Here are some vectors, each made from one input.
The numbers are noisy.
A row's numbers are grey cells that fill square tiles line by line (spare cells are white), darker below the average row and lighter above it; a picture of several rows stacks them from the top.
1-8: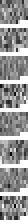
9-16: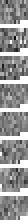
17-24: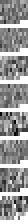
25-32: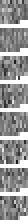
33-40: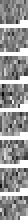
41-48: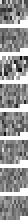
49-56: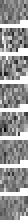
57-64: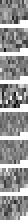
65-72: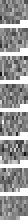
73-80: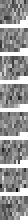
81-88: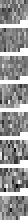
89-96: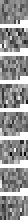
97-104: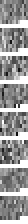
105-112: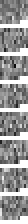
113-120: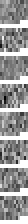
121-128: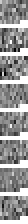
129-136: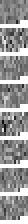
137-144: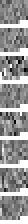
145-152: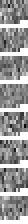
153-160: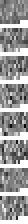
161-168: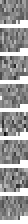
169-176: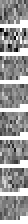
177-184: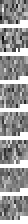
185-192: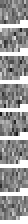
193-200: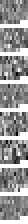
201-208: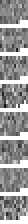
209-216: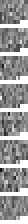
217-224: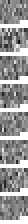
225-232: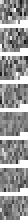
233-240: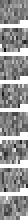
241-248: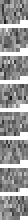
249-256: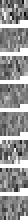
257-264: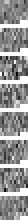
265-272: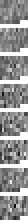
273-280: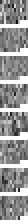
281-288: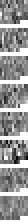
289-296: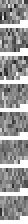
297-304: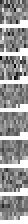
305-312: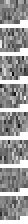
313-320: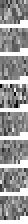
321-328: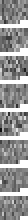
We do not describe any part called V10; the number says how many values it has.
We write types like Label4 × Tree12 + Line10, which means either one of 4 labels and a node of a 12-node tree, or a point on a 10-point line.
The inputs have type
(Bool × Circle5 + V10) × V10.
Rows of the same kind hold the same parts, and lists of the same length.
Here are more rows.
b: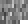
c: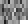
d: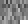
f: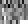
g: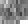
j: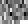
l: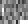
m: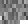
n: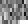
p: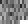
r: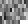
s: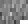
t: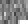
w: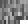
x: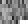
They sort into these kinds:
b, d, f, l, r, s, w, x
c, g, j, m, n, p, t

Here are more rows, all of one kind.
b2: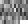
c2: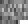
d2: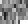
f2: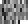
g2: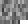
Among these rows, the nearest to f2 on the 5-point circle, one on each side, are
c2 and d2.
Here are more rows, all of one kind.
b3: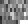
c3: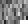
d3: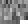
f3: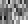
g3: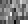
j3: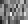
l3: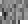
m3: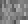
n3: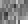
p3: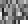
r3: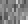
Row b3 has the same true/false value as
g3, j3 and m3.
